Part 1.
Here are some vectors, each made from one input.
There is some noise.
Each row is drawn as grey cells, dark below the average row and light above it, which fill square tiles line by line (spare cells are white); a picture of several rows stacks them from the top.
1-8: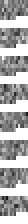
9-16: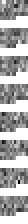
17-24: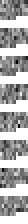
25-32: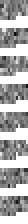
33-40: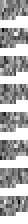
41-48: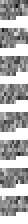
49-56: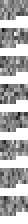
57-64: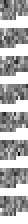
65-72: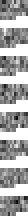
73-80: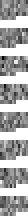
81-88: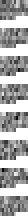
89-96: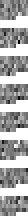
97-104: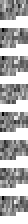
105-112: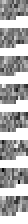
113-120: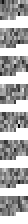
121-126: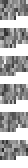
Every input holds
a true/false value, together with either one of 9 labels, or a point on a 6-point line.
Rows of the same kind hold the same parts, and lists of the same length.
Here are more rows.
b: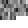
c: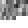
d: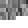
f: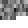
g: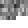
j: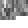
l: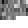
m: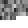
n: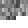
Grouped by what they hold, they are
b, f, l, m
c, d, g, j, n

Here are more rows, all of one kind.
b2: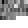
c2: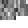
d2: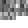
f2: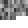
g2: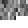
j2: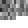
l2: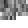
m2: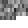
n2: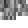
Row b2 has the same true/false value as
d2 and j2.
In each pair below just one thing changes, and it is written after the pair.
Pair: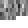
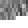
the label
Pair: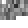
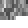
the true/false value
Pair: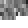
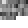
the true/false value
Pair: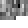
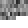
the label
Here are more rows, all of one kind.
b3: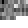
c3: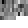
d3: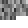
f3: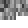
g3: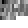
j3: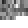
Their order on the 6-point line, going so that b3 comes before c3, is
f3, j3, d3, b3, g3, c3.
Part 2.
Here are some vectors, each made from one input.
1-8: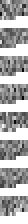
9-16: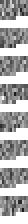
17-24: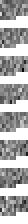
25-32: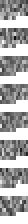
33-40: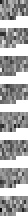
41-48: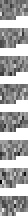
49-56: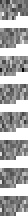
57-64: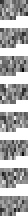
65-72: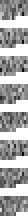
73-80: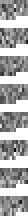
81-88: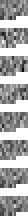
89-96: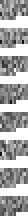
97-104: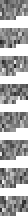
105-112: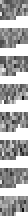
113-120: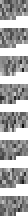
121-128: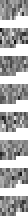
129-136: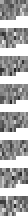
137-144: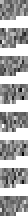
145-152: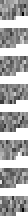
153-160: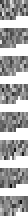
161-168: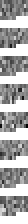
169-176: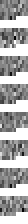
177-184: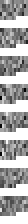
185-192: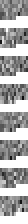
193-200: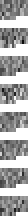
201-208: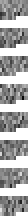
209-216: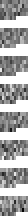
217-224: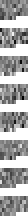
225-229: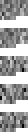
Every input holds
a point on an 11-point circle and a true/false value, together with either a point on an 11-point circle, or a fixed value.
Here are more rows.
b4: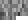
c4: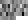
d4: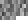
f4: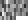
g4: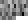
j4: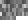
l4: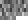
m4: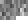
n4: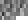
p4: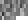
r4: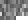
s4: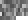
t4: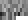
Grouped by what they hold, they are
b4, d4, j4, l4, m4, n4, p4, r4, s4, t4
c4, f4, g4

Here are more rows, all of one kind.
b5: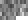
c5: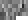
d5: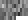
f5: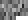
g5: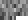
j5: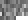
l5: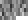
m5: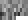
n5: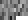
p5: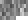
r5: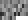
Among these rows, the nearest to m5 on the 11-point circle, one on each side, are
l5 and r5.
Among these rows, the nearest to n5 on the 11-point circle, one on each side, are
b5 and j5.
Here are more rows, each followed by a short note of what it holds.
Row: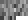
a point on an 11-point circle and a true/false value
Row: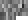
a point on an 11-point circle and a true/false value
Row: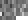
a point on an 11-point circle and a true/false value
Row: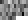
a point on each of two 11-point circles and a true/false value
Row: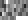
a point on each of two 11-point circles and a true/false value
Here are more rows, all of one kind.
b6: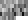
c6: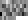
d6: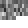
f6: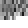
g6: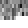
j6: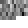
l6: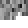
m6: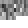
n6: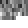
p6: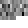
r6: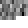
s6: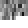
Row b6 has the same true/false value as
c6, j6, p6 and r6.
